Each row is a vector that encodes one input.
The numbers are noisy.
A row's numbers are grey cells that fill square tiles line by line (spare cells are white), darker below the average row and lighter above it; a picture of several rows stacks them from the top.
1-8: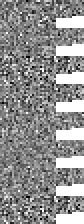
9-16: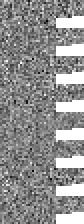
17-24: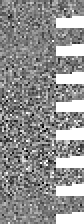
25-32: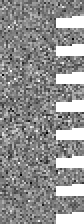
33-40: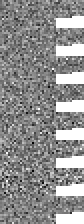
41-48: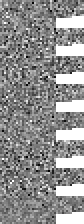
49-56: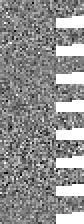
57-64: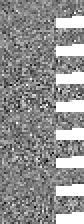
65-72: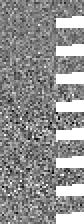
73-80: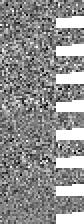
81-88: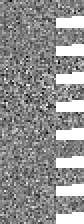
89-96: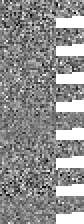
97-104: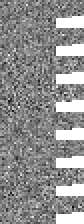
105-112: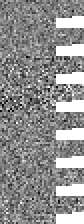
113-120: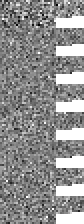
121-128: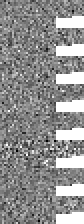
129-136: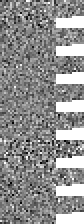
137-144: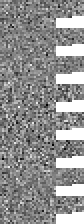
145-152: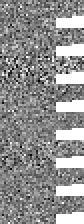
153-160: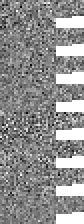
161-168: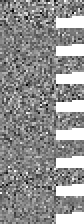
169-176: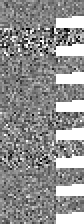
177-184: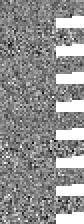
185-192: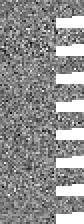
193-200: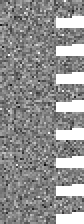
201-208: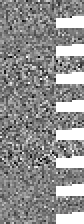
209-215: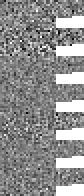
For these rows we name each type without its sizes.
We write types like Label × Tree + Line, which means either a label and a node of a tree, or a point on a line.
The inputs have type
Bool × Bool × Bool + (Circle + Unit) × Line.
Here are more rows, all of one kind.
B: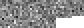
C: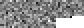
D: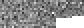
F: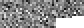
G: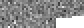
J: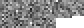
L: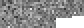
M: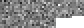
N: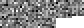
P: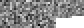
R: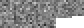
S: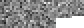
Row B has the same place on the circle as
M and S.
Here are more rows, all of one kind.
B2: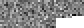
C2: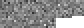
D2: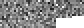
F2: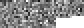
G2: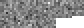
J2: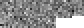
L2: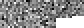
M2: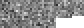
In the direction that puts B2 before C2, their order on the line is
L2, F2, D2, B2, G2, C2, M2, J2.
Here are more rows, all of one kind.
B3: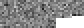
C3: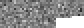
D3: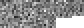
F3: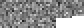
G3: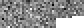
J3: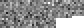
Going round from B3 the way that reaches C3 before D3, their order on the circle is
B3, C3, G3, D3, J3, F3.
